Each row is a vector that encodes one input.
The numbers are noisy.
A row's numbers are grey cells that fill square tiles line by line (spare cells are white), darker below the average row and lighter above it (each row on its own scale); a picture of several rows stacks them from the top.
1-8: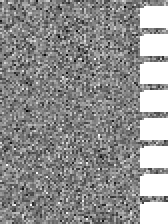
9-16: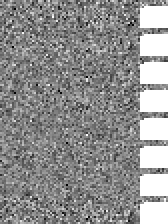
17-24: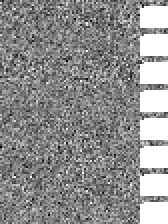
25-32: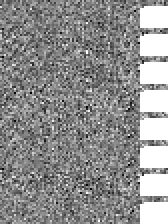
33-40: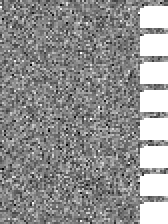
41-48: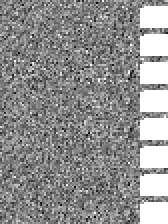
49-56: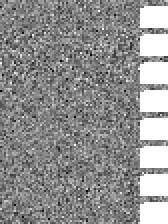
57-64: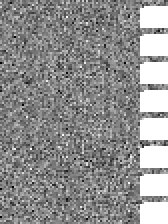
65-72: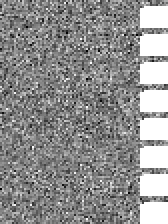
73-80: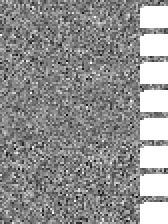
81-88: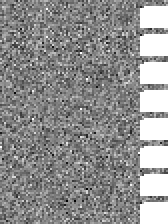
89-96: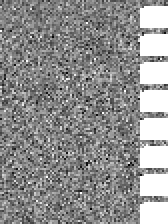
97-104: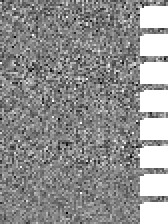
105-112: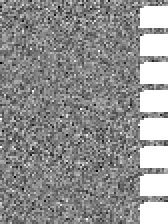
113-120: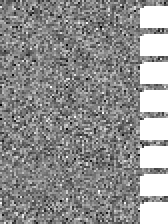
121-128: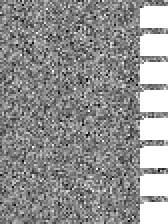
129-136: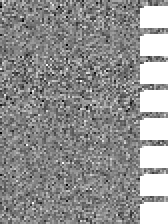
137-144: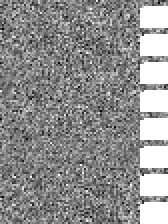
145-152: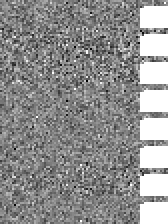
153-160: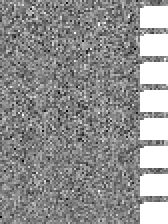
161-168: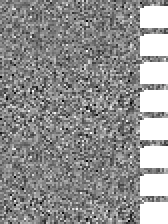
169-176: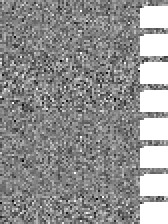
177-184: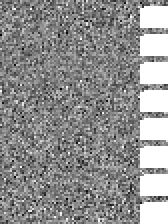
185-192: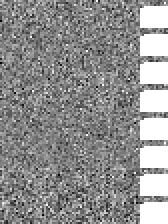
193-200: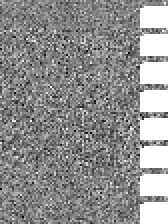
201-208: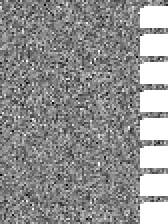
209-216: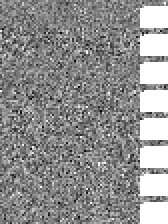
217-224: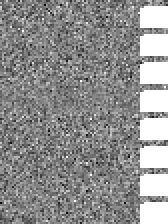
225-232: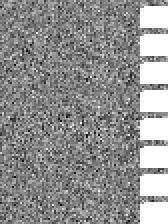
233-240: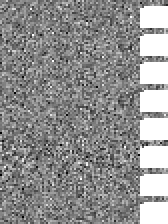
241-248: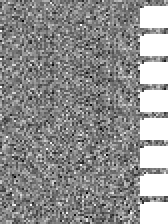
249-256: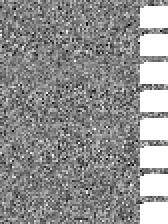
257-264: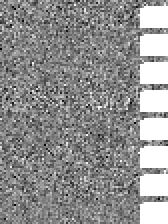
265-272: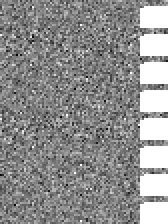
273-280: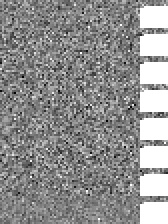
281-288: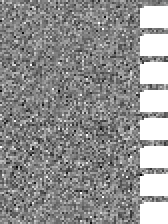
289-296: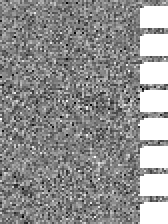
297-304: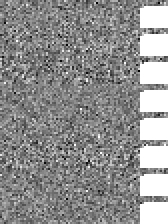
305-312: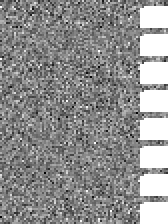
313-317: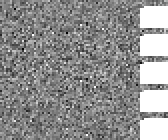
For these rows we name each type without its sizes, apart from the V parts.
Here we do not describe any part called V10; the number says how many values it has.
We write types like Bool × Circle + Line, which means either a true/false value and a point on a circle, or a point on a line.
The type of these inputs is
(Circle + Unit) × V10 + Tree.
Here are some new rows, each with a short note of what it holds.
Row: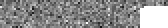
a node of a tree
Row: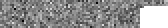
a value of V10
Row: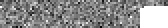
a node of a tree
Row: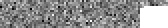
a point on a circle and a value of V10
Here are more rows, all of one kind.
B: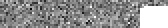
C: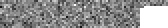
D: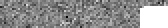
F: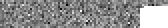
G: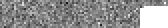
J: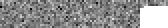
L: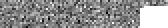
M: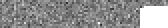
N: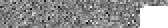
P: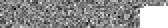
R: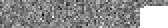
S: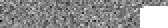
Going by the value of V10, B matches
R and S.
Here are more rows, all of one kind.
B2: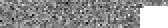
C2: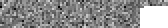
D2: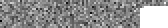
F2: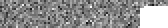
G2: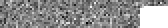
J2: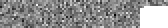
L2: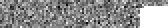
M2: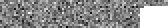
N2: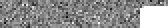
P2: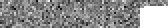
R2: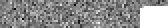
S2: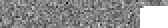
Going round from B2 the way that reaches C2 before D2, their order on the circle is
B2, S2, R2, N2, G2, F2, J2, C2, P2, L2, M2, D2.
